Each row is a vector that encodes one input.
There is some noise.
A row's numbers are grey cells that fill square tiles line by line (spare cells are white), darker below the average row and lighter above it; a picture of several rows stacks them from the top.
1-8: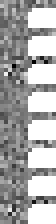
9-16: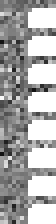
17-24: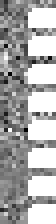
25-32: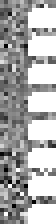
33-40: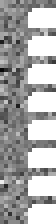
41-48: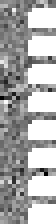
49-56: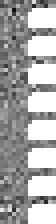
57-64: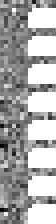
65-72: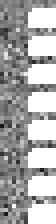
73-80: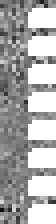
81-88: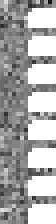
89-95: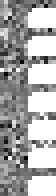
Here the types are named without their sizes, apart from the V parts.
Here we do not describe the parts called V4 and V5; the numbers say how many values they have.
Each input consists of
a point on each of two lines, together with either a true/false value and a value of V4, or a value of V5.
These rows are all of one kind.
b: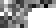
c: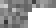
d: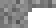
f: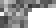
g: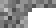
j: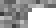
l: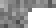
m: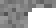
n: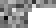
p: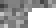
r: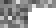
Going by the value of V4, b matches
d, g and l.
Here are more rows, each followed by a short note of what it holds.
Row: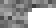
a point on each of two lines and a value of V5
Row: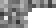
a point on each of two lines, a true/false value and a value of V4
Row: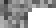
a point on each of two lines, a true/false value and a value of V4
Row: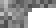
a point on each of two lines, a true/false value and a value of V4
